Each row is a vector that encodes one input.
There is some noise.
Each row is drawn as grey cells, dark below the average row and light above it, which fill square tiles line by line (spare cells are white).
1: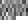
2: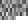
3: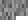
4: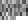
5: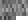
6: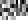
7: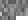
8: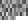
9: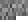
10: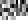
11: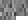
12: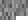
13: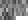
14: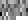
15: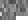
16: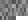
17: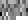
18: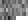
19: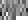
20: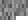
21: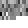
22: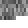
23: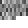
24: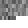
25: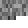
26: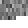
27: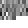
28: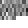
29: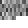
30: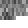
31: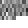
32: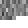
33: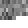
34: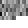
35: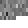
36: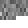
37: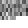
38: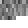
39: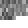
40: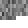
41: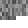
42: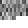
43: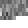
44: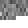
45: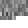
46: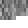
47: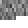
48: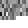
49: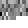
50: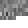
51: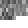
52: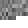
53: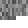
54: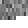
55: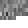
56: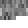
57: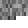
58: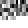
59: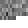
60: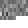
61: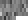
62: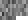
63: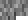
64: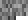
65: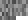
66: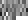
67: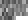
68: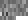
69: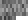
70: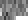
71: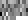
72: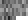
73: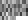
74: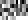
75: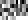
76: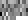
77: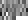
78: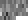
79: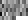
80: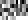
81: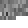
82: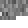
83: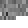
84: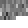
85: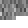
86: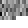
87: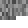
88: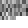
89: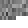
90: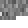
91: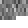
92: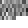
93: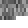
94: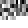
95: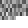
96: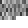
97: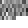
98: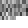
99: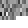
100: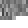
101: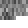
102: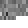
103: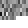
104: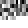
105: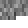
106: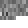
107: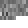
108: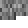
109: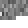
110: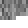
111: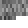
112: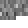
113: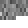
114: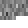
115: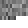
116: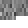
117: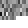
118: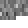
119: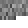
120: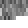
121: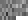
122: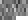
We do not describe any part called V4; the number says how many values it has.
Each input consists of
a list of up to two items, each a true/false value and a value of V4.
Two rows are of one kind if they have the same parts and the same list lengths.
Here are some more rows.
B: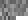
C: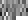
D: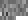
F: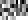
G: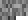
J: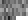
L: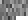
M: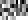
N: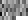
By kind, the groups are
B, D, G, J, L
C, N
F, M

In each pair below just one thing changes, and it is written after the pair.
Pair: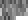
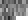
the true/false value in item 1 of the list
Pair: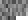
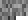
the true/false value in item 2 of the list
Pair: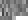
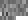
the value of V4 in item 1 of the list
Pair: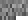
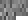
the true/false value in item 1 of the list
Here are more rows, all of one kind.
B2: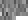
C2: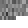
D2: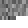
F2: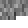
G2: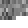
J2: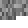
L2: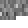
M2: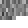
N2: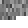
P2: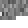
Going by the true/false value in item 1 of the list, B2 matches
F2, L2 and P2.
